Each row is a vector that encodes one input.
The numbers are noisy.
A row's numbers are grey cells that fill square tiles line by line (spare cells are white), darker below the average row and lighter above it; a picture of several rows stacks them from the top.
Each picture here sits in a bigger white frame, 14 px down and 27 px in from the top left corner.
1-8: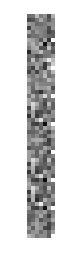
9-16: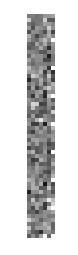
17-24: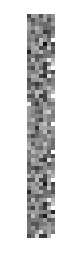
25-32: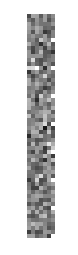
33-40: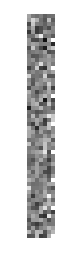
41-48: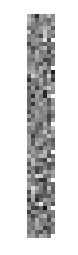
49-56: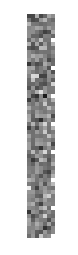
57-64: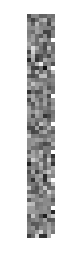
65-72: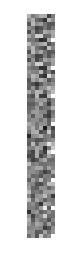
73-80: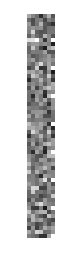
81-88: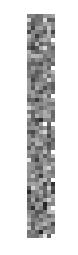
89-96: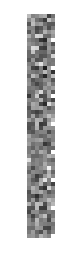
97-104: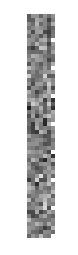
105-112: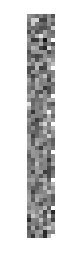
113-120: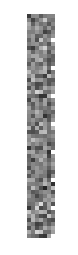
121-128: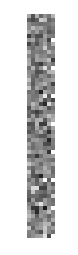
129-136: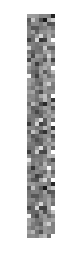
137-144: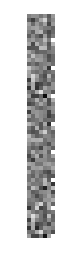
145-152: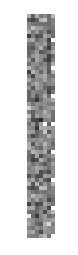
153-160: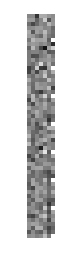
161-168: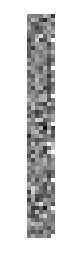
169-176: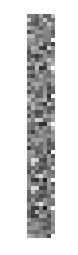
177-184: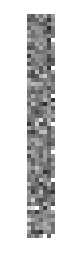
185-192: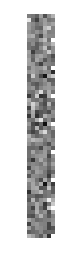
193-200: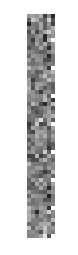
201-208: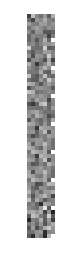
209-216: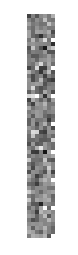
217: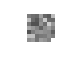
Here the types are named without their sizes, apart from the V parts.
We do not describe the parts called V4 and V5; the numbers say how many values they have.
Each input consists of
either a point on a circle and a value of V4, or a fixed value, or a node of a tree, or a true/false value and a value of V5.
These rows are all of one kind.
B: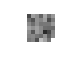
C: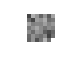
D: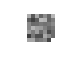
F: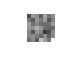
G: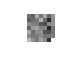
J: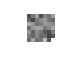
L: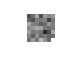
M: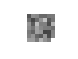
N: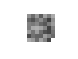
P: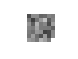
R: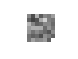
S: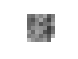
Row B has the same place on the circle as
C and F.
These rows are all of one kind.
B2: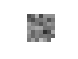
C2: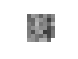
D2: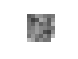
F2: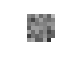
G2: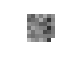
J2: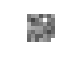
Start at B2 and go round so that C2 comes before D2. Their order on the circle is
B2, J2, C2, D2, G2, F2.
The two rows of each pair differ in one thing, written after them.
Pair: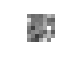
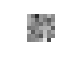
the value of V5
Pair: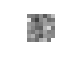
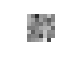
the value of V5
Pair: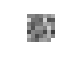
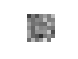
the value of V5
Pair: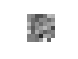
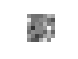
the value of V5
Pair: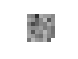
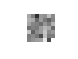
the true/false value
